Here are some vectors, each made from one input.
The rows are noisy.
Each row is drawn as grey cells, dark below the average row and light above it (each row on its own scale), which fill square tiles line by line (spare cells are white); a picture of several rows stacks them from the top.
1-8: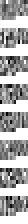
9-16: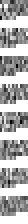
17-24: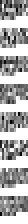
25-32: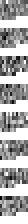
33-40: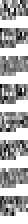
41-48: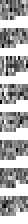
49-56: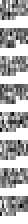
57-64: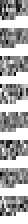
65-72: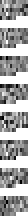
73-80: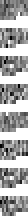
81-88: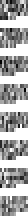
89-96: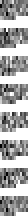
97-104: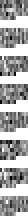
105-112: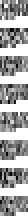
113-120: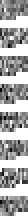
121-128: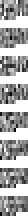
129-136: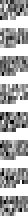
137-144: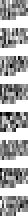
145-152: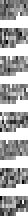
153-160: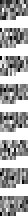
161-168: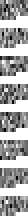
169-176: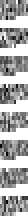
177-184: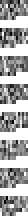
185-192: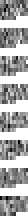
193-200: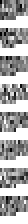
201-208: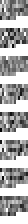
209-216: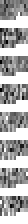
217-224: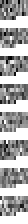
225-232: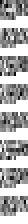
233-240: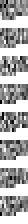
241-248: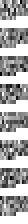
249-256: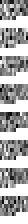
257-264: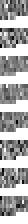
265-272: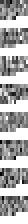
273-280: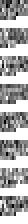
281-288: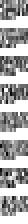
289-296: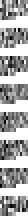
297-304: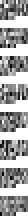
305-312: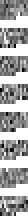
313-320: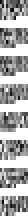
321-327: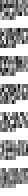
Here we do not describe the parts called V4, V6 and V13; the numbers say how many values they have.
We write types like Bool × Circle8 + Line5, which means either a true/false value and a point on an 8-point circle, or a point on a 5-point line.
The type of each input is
(Bool × V13 + V6) × Line10 + Label11 × V4.
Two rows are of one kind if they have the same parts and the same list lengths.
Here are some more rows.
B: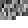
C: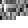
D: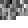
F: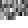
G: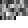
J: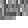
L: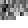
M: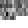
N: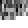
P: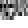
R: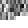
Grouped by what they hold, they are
B, C, D, G, R
F, M, N, P
J, L

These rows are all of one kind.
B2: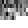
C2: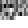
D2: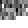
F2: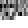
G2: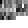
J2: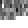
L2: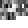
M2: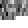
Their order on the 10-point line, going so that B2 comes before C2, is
G2, L2, J2, D2, B2, C2, F2, M2.
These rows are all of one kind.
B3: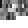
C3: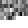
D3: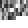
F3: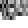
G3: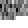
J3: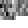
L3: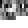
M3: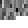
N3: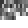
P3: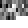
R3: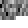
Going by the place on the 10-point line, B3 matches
D3, M3 and P3.
